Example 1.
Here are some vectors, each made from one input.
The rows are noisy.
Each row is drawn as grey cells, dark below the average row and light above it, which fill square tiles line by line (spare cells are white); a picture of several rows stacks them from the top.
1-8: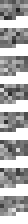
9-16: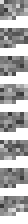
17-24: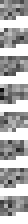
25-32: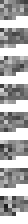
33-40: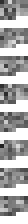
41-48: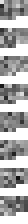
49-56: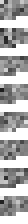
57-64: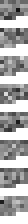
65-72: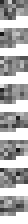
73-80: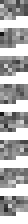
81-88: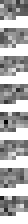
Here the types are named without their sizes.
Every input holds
a label, together with either a fixed value, or a point on each of two lines.
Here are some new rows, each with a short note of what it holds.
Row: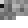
a label and a point on each of two lines
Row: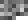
a label
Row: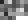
a label
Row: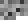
a label and a point on each of two lines
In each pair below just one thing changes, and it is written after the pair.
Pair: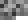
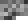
the label
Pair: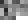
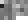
the label
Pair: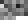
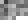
the label
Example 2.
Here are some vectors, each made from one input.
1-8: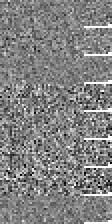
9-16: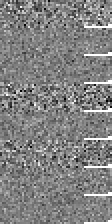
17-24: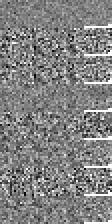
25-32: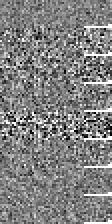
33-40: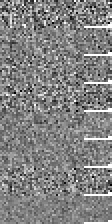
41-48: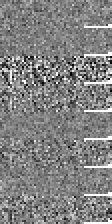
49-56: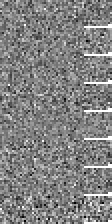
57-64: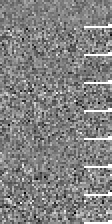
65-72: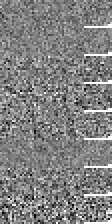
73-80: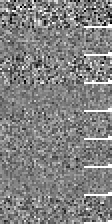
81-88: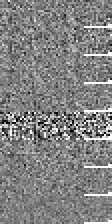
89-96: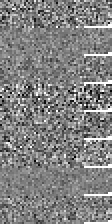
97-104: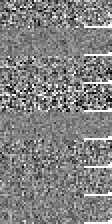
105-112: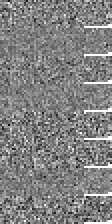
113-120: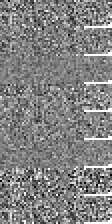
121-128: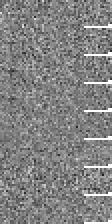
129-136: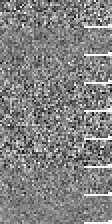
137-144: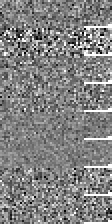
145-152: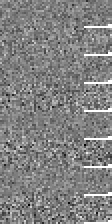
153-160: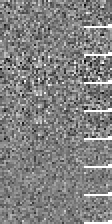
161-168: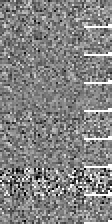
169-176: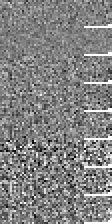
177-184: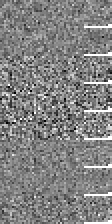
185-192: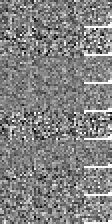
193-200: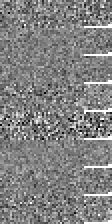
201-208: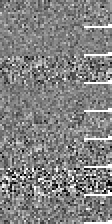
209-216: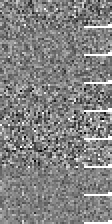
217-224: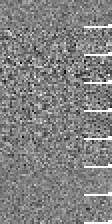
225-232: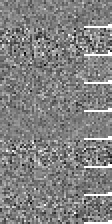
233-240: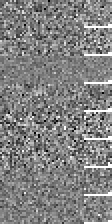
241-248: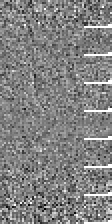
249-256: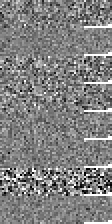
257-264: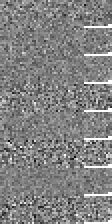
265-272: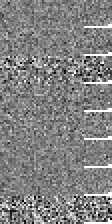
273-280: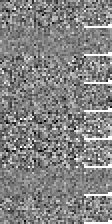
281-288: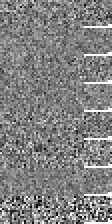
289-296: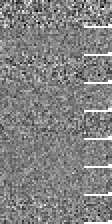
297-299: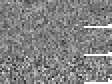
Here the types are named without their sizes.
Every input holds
either a point on a circle, or a point on each of two lines.
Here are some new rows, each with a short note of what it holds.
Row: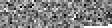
a point on each of two lines
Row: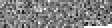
a point on a circle
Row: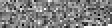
a point on a circle
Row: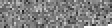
a point on a circle
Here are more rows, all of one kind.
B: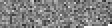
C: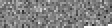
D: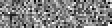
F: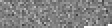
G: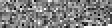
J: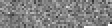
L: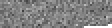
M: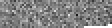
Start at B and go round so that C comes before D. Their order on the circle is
B, C, F, M, J, D, L, G.
